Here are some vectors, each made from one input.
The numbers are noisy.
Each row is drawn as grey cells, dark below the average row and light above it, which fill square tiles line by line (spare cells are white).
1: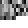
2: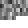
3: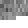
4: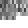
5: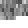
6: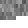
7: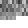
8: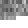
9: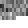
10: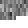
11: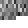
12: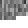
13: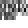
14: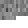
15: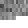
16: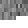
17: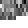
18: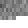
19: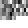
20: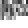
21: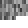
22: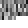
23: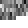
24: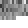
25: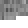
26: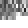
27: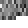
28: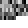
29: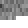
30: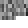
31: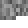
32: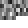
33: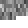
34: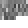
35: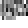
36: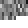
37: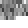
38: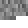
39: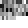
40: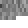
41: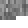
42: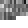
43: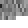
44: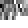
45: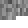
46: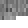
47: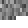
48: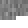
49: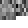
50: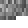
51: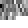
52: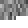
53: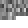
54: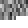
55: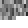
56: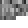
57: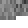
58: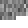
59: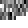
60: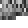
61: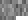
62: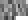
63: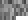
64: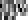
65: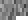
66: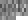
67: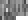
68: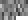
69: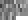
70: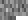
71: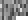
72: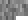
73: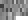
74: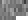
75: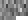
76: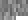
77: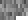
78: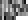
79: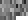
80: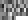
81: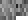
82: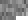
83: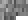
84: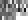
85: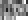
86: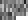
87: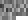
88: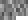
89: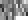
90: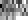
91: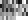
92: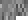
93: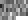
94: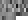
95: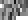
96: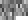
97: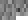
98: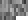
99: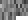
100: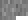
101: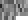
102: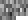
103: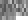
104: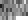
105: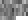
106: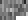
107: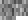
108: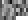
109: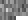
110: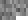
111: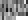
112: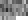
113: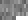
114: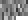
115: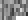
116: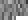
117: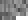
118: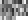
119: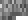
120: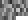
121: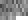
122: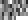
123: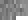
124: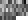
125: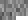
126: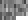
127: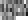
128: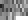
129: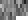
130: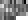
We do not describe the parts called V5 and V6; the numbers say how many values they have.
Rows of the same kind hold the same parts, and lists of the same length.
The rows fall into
3 kinds.
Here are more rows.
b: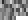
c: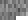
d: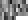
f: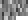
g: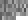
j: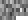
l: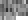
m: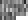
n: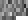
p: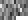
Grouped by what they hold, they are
b, d, j, n, p
c, f
g, l, m

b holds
a value of V6.
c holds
a point on a 4-point line and a value of V5.
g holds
a point on a 4-point line and a point on a 7-point line.
